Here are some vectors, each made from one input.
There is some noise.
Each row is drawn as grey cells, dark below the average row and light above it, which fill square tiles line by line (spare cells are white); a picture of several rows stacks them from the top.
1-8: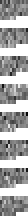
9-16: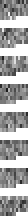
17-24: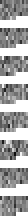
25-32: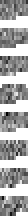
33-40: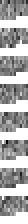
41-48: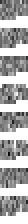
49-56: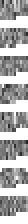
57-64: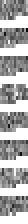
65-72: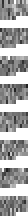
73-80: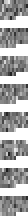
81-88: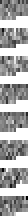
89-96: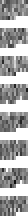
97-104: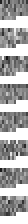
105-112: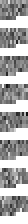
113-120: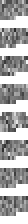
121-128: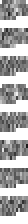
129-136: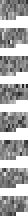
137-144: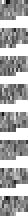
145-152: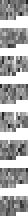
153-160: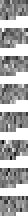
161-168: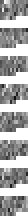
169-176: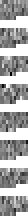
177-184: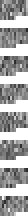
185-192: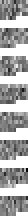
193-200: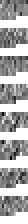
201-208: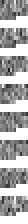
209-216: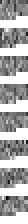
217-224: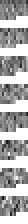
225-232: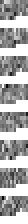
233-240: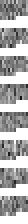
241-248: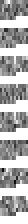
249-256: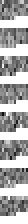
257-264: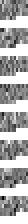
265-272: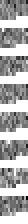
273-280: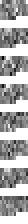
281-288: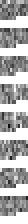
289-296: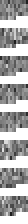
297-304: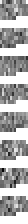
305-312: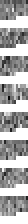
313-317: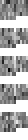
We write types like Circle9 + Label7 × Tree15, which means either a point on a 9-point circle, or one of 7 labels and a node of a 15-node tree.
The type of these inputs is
(Line7 + Line10) × Line10 × Line10.
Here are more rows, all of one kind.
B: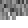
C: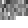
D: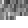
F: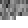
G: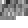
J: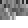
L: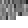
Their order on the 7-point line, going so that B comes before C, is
J, B, F, L, D, G, C.
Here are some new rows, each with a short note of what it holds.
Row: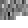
a point on each of three 10-point lines
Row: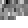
a point on a 7-point line and a point on each of two 10-point lines
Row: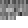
a point on a 7-point line and a point on each of two 10-point lines
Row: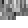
a point on each of three 10-point lines
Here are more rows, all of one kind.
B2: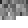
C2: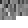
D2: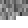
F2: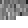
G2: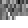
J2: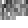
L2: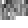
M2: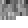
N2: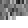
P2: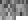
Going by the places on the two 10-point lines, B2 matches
J2, L2, M2 and P2.
